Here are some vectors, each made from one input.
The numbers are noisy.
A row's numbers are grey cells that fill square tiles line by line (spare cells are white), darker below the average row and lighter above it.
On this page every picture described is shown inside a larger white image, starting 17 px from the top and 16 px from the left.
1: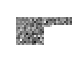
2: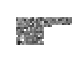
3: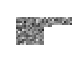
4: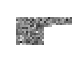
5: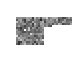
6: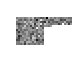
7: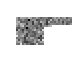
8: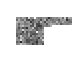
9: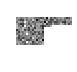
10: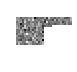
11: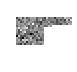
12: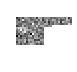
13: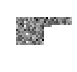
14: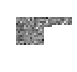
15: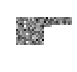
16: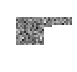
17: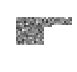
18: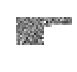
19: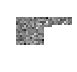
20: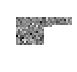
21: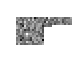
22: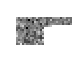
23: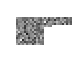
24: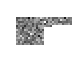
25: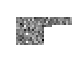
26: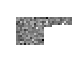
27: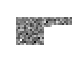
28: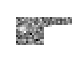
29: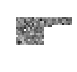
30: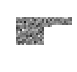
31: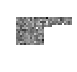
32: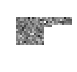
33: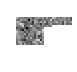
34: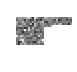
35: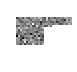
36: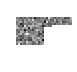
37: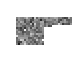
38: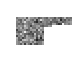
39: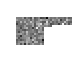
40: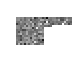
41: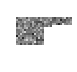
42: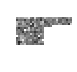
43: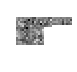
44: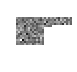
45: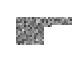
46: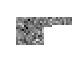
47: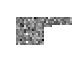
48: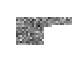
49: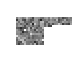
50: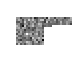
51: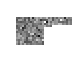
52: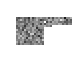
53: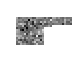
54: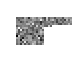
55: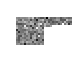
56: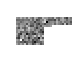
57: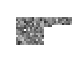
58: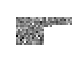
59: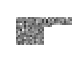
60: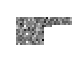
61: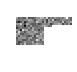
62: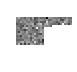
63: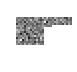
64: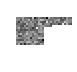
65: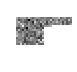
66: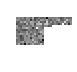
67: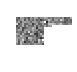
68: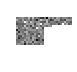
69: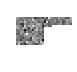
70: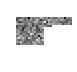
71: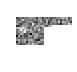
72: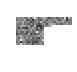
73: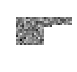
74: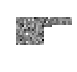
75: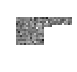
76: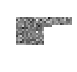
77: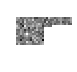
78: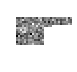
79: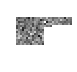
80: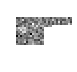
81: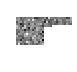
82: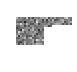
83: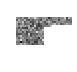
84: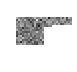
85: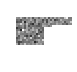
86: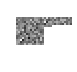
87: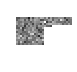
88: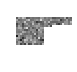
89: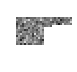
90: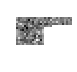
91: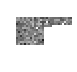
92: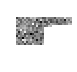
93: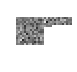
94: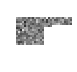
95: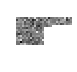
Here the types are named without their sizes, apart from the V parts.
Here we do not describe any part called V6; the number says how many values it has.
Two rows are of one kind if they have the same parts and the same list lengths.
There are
2 kinds of row.
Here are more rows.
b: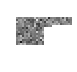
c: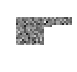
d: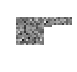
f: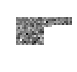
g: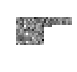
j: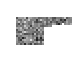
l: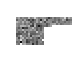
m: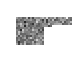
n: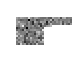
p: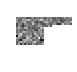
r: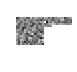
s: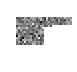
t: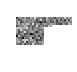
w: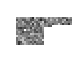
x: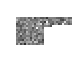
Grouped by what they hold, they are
b, c, d, f, l, m, n, r, w
g, j, p, s, t, x

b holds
a point on a line and a value of V6.
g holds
a point on each of two lines.
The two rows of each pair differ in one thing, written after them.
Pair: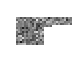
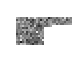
the place on the line
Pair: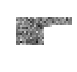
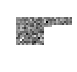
the value of V6
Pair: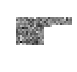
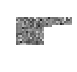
the place on the line
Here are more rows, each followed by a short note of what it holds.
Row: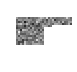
a point on a line and a value of V6
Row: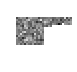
a point on each of two lines
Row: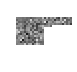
a point on a line and a value of V6
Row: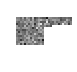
a point on each of two lines
